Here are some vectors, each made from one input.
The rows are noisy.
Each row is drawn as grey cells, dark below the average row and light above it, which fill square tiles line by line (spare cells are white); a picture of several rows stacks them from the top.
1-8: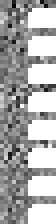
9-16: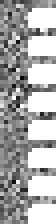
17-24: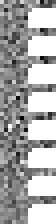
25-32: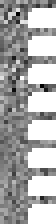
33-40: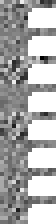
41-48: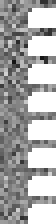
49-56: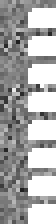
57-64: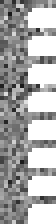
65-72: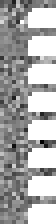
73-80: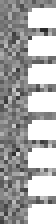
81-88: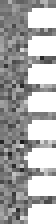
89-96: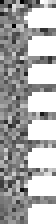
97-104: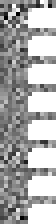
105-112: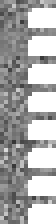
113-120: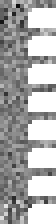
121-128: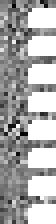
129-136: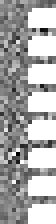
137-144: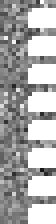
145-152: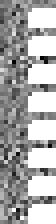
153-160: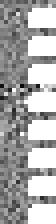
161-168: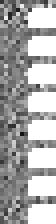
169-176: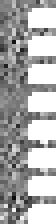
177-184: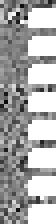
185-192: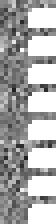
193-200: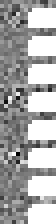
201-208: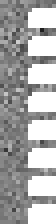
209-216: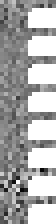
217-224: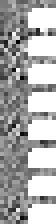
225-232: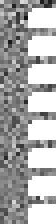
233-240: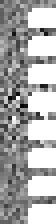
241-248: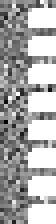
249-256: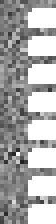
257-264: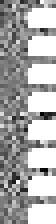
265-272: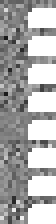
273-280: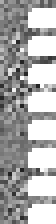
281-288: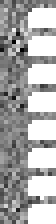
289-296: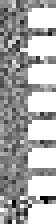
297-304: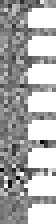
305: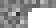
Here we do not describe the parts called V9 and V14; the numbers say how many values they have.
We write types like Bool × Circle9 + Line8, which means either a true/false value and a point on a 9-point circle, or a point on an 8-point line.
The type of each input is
(Bool × V9 + Unit) × (Line15 + V14).
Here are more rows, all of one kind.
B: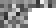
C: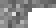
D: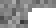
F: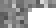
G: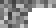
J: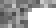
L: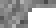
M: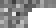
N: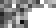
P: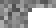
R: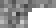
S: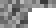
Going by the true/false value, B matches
C, D, L and M.
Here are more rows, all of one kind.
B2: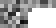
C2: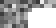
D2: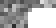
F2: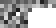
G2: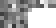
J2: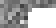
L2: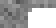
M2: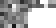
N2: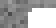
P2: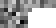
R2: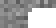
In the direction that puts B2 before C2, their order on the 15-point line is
L2, B2, N2, P2, G2, M2, R2, F2, D2, J2, C2.
